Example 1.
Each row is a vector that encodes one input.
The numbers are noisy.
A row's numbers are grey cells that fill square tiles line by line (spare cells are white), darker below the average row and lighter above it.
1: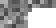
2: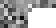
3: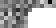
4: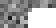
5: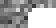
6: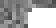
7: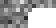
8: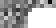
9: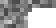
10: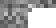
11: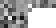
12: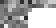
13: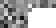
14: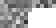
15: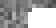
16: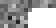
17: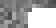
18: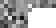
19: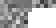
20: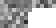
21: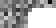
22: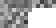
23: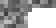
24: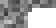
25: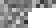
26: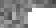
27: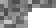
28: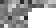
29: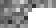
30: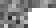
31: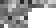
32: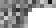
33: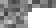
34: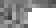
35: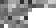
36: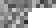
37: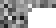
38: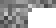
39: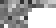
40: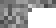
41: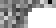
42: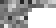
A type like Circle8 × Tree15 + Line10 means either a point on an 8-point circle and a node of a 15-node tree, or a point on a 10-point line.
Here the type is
Tree9.
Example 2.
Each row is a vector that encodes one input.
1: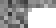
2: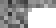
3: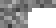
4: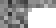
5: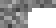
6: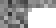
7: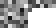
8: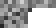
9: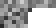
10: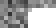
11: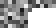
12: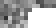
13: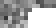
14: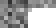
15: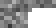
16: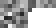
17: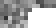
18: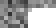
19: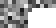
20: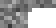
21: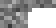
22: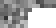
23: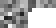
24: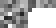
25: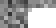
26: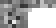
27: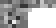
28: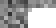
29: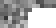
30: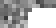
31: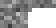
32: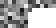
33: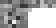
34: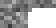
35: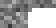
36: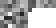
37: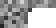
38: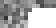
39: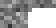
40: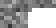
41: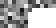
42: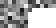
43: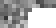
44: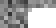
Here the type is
Line7.
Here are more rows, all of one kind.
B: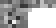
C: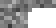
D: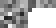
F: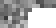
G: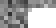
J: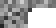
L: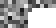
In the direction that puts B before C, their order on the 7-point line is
B, G, C, F, J, D, L.
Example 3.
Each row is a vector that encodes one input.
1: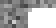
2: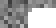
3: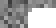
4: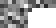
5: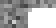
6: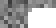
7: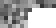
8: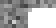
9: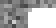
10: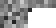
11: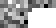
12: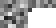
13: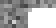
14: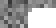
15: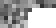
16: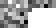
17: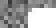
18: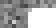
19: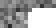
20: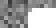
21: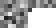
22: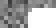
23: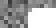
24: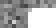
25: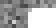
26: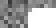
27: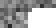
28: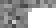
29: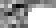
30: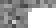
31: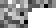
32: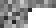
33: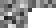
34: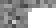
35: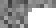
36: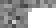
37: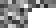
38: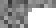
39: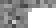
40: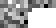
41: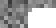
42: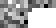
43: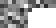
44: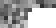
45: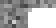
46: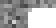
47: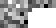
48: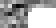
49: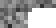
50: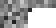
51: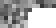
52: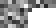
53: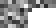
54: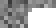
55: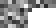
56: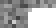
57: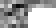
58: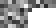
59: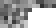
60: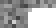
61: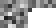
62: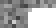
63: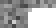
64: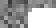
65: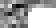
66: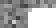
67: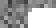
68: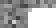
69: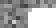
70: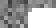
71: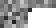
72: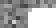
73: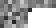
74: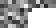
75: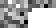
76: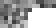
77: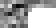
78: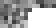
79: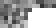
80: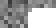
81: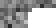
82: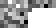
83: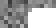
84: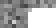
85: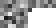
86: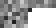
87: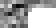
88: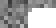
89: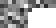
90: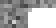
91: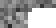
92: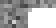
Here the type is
Line9.
